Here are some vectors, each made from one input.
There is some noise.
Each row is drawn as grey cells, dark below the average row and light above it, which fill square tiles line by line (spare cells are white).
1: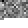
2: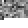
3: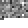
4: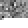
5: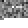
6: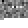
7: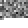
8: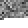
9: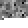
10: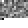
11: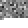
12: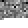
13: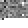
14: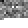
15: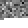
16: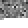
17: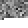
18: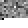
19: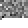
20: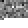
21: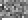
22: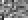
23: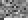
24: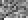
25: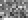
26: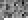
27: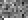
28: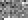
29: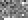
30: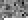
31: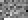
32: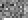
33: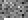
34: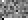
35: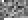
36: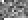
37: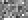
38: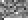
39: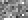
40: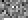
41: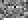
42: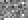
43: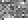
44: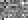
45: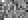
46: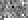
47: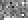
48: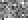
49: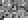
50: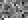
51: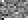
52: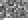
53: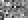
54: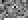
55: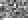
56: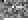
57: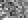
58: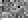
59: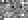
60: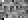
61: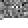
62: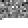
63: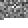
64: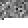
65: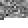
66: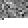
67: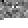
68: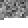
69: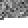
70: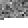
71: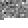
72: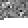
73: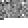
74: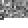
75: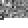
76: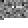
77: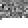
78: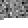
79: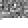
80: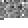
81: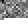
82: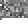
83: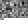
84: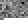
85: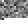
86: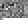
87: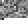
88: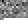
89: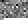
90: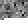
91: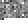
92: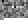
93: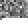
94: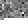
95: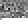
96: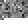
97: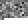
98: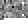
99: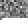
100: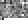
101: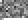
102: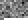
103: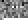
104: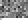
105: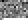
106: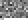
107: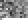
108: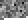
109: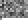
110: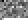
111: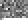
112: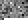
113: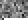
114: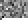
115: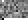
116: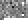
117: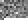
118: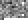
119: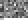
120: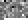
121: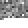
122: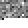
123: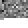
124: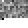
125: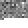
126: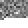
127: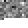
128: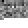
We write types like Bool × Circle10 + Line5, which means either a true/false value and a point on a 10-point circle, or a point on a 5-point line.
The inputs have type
Circle5 × Tree9 × (Tree9 + Unit).
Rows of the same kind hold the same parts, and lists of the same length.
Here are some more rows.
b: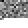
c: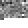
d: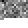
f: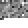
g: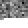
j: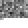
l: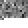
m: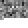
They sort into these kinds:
b, d, f, g
c, j, l, m

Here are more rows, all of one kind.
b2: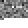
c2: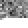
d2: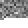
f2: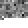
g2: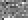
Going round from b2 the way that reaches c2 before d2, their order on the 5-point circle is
b2, c2, g2, d2, f2.
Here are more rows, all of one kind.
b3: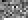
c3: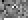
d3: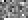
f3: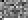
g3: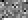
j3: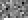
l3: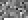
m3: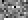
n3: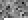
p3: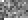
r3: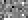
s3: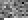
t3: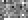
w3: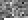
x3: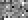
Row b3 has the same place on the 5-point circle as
c3, f3, g3 and m3.
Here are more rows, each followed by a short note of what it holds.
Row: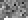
a point on a 5-point circle and a node of a 9-node tree
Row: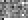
a point on a 5-point circle and a node of each of two 9-node trees
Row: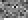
a point on a 5-point circle and a node of each of two 9-node trees
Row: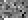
a point on a 5-point circle and a node of a 9-node tree
